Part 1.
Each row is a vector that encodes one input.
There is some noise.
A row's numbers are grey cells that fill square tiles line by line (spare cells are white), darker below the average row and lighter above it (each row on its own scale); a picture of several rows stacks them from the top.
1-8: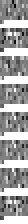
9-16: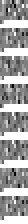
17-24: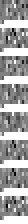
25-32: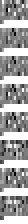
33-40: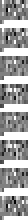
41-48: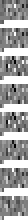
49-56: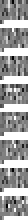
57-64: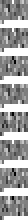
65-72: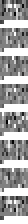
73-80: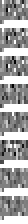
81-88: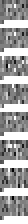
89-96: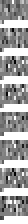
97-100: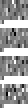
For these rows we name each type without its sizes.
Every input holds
a point on a line.
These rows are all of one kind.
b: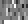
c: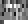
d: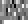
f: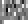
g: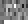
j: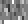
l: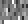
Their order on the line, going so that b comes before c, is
j, l, b, g, c, d, f.
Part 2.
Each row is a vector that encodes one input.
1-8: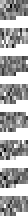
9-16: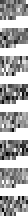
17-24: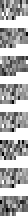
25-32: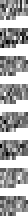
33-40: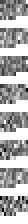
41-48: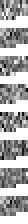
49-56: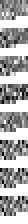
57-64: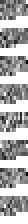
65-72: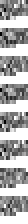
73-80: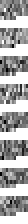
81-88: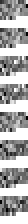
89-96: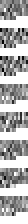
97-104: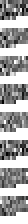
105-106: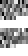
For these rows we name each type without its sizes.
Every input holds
a point on a circle.
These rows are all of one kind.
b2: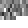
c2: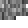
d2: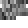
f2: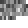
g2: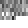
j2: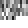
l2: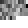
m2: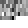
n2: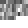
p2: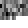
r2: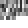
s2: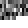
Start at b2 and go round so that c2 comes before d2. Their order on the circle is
b2, l2, f2, n2, m2, g2, j2, r2, p2, s2, c2, d2.
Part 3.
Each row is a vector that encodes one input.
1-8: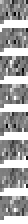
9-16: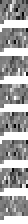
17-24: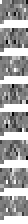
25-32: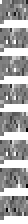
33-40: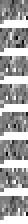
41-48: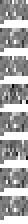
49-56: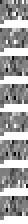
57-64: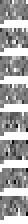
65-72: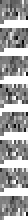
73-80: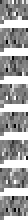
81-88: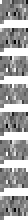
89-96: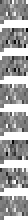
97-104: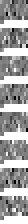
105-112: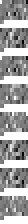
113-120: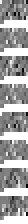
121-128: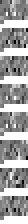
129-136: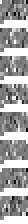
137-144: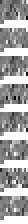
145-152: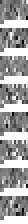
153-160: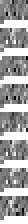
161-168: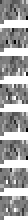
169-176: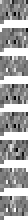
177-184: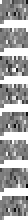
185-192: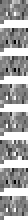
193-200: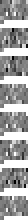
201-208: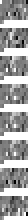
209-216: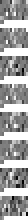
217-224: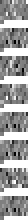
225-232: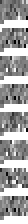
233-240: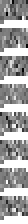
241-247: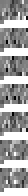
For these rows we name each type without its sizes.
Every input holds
a point on a line.
